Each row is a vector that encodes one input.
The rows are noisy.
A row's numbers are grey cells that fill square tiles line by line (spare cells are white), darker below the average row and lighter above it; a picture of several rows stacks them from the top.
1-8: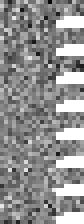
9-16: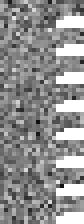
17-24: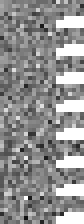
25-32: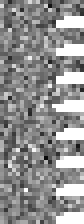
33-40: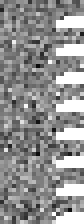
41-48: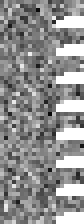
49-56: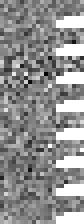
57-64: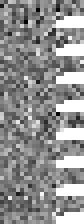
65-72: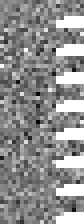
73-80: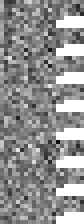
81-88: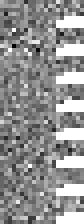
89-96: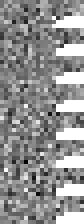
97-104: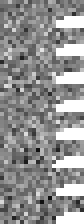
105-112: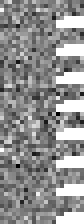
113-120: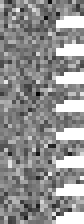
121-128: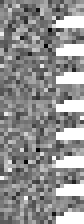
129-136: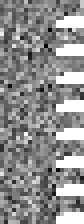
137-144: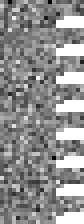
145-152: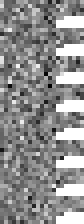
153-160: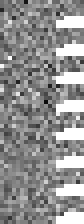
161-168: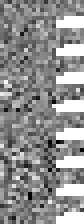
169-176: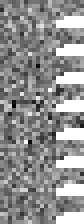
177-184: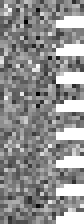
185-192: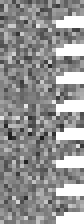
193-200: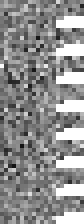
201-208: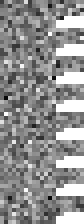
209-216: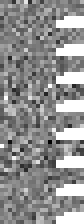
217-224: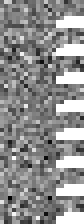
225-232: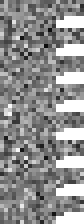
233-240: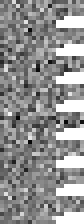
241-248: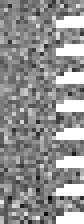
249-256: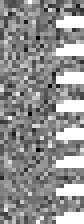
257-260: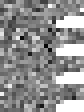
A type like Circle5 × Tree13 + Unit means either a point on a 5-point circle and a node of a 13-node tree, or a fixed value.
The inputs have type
(Bool × Label8 + Line6) × Line6 + Line5.
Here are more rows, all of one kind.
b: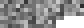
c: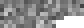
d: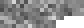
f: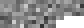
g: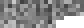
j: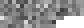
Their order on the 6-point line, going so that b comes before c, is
f, b, c, g, j, d.
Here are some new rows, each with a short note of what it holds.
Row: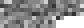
a point on each of two 6-point lines
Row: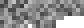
one of 8 labels, a point on a 6-point line and a true/false value
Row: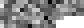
a point on a 5-point line
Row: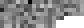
a point on each of two 6-point lines
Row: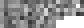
one of 8 labels, a point on a 6-point line and a true/false value
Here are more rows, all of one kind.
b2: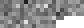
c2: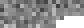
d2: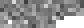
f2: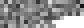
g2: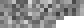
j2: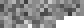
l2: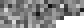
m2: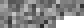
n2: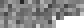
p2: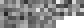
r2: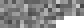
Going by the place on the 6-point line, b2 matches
g2 and n2.
